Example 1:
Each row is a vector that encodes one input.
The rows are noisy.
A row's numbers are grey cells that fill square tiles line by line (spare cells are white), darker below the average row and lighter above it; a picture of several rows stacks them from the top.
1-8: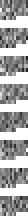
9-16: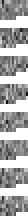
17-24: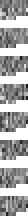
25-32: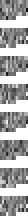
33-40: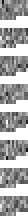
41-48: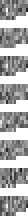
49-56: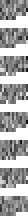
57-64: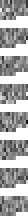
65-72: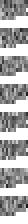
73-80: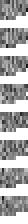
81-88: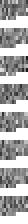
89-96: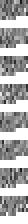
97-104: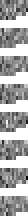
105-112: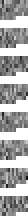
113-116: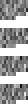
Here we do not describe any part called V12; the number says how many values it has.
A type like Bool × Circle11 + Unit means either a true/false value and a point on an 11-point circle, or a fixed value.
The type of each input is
Bool × Circle10 + V12.
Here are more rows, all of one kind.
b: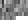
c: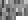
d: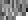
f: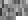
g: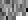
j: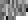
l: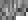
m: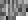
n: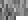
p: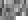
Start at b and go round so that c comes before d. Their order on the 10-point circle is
b, p, f, c, m, j, d, g, n, l.
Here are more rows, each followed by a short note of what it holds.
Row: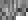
a point on a 10-point circle and a true/false value
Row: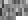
a point on a 10-point circle and a true/false value
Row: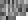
a point on a 10-point circle and a true/false value
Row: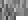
a point on a 10-point circle and a true/false value
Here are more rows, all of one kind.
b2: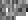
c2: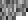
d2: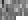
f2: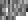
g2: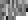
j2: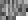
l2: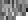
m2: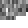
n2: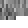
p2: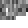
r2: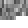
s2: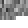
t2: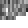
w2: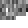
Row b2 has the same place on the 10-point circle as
m2, p2 and w2.
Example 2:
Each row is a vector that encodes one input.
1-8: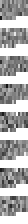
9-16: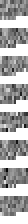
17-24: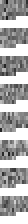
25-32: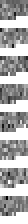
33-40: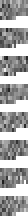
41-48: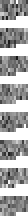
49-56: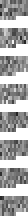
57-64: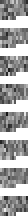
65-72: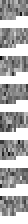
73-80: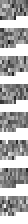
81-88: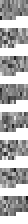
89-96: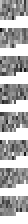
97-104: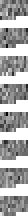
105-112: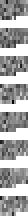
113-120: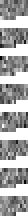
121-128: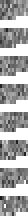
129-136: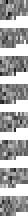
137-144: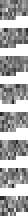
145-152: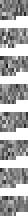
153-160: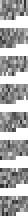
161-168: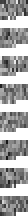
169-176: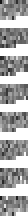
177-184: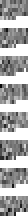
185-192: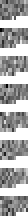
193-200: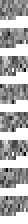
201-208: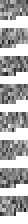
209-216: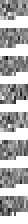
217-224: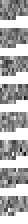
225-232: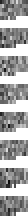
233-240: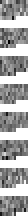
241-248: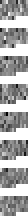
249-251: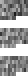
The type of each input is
(Bool × Bool × Bool + Unit) × Circle10 × Circle10.
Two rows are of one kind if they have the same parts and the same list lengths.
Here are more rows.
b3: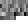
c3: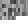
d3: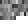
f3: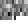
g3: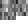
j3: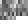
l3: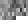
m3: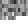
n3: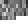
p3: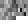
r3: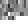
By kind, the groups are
b3, d3, f3, j3, n3
c3, g3, l3, m3, p3, r3

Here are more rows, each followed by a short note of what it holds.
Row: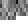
a point on each of two 10-point circles
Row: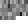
a point on each of two 10-point circles and three true/false values
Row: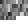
a point on each of two 10-point circles and three true/false values
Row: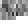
a point on each of two 10-point circles and three true/false values
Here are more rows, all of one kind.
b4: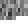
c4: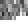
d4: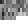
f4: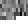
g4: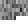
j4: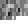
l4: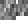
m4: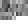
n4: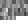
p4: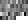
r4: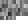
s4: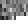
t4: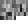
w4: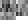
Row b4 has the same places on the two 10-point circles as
j4, n4 and r4.
